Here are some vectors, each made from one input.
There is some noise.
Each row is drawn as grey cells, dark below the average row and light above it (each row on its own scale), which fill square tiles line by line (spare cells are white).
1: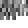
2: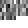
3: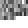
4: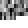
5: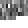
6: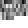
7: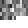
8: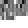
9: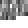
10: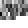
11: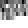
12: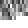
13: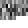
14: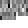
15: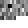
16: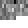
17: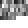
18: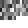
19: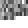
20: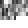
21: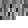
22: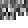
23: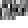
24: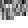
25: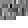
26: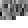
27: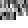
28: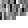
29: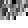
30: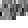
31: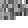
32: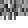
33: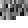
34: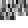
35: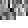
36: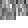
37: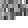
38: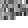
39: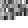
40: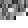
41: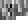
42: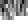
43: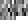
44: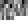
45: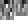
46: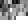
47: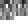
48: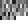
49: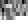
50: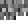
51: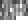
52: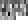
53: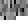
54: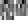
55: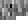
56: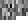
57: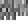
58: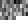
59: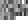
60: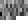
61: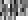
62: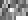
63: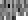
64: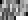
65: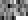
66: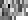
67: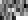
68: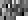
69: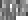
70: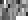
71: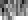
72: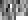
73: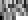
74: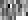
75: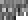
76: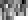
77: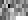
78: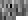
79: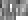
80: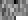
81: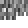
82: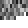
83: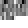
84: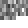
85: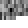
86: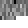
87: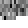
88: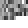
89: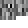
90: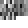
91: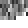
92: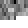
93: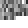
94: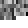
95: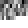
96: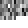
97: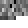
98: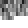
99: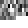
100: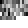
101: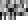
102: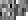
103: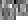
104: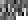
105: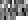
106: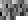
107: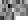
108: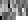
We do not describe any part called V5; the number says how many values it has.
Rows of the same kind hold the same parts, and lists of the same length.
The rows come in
4 kinds.
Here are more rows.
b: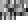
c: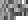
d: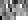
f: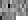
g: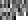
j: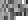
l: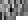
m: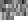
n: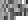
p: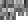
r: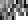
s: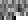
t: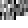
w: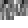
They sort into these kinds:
b, l, t
c, j, n
d, f, g, p, r, s
m, w

